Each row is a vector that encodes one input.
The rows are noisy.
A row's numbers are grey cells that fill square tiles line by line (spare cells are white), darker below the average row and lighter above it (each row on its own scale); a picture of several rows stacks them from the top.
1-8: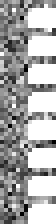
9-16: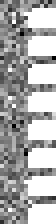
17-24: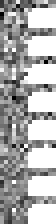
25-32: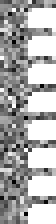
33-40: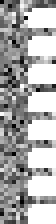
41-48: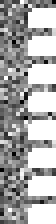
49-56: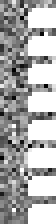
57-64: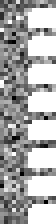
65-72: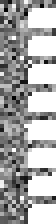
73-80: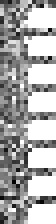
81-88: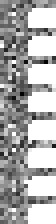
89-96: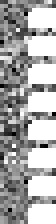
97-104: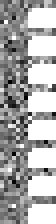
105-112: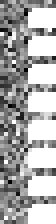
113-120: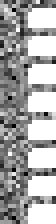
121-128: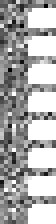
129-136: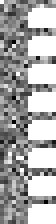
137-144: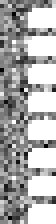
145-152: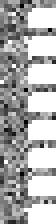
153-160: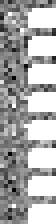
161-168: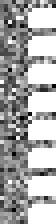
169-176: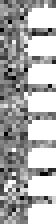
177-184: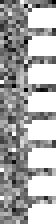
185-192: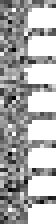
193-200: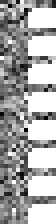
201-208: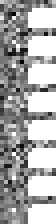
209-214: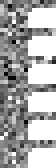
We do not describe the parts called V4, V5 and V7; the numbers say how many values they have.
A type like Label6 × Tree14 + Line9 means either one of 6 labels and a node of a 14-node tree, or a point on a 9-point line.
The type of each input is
Bool × Line8 × (V4 × V7 + V5) + Circle8.
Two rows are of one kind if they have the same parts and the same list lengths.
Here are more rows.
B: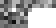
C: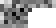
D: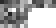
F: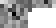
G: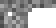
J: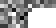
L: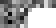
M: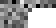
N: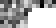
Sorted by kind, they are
B, D, L, N
C, F
G, J, M

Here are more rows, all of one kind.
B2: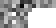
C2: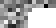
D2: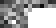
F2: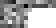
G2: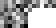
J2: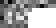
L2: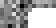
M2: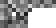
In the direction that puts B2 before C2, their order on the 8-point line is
J2, M2, D2, G2, F2, L2, B2, C2.
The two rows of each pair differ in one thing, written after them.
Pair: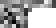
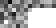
the value of V4
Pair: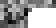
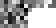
the value of V7
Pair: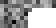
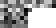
the place on the 8-point line
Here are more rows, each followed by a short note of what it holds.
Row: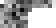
a point on an 8-point circle
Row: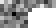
a point on an 8-point circle
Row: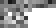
a point on an 8-point line, a true/false value and a value of V5
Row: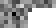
a point on an 8-point circle
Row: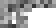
a point on an 8-point line, a true/false value and a value of V5
